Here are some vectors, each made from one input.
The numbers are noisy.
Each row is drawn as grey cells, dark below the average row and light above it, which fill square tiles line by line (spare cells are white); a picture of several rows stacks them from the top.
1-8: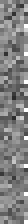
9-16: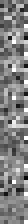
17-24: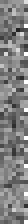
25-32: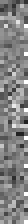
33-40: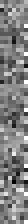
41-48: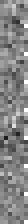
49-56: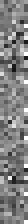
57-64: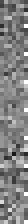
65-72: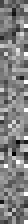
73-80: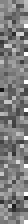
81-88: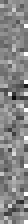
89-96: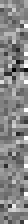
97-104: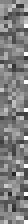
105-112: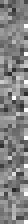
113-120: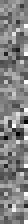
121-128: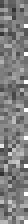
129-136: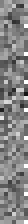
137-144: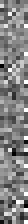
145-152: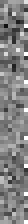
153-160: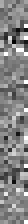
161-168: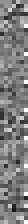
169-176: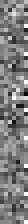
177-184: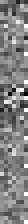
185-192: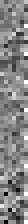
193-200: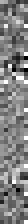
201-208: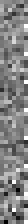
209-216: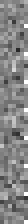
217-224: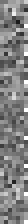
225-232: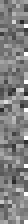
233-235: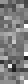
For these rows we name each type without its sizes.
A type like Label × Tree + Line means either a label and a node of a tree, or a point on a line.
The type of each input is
Bool × Bool × Bool × Bool × Bool + (Circle × Circle + Unit) × Line.
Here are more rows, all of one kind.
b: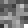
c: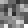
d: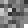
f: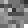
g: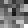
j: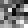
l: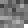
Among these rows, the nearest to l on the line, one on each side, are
c and j.
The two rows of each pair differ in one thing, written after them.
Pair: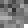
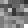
the place on the line
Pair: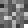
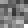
the place on one of the two circles
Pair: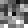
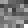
the place on the line
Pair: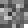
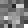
the place on one of the two circles
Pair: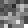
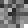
the place on one of the two circles
